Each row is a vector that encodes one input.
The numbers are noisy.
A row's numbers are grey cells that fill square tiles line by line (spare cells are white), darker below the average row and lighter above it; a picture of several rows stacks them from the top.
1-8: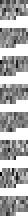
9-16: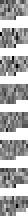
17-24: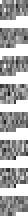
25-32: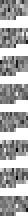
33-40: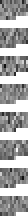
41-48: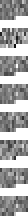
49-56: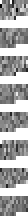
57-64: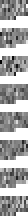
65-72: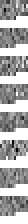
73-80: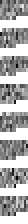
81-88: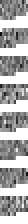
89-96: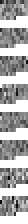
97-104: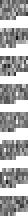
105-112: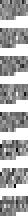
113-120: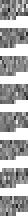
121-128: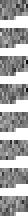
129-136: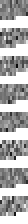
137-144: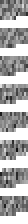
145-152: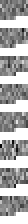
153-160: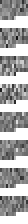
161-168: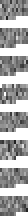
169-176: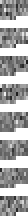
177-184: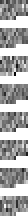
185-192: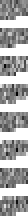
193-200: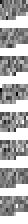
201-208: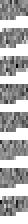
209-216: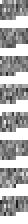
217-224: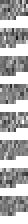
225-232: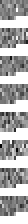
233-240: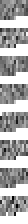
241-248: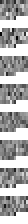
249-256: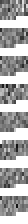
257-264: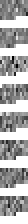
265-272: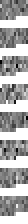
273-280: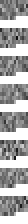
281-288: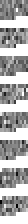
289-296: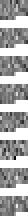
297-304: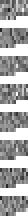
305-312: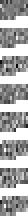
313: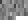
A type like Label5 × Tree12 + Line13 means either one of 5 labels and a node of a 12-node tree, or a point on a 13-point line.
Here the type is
Bool × ((Label6 + Line7) × Line13 + Label9).
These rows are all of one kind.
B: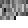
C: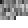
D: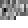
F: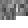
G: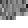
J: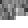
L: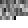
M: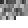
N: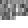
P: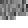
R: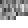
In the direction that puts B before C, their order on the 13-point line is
N, J, F, B, D, R, C, L, M, P, G.
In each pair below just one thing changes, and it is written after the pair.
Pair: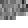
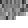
the place on the 13-point line
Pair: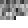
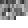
the place on the 13-point line
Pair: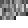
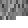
the true/false value
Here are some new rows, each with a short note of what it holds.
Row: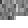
one of 6 labels, a point on a 13-point line and a true/false value
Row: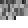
one of 6 labels, a point on a 13-point line and a true/false value
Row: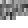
one of 9 labels and a true/false value
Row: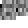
one of 9 labels and a true/false value
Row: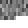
a point on a 7-point line, a point on a 13-point line and a true/false value
